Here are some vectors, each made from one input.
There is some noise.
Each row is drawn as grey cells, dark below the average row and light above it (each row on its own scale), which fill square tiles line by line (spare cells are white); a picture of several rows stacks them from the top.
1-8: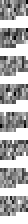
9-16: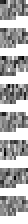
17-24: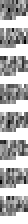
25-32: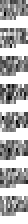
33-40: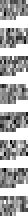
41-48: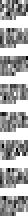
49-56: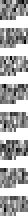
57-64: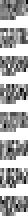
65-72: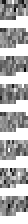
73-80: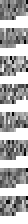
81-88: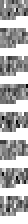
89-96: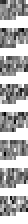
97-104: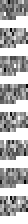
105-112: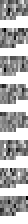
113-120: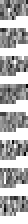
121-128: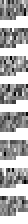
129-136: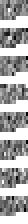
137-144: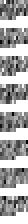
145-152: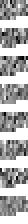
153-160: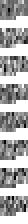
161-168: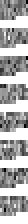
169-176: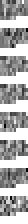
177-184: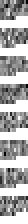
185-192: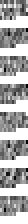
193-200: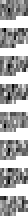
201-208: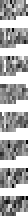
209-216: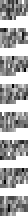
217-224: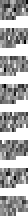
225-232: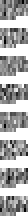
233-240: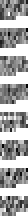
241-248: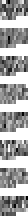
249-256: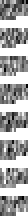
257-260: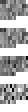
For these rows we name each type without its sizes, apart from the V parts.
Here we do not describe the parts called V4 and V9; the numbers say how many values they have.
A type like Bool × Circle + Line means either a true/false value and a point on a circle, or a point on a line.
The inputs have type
(Bool × Tree + Line) × (V4 + V9 × V9).
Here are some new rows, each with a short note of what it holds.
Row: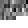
a point on a line and two values of V9
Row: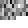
a node of a tree, a true/false value and a value of V4
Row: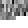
a node of a tree, a true/false value and two values of V9
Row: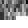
a point on a line and two values of V9
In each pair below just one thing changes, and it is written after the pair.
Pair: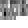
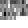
the node of the tree
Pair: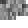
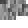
the node of the tree
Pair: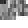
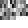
the value of V4
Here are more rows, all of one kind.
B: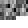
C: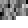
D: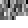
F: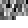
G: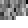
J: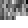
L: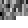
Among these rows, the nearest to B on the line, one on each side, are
F and L.
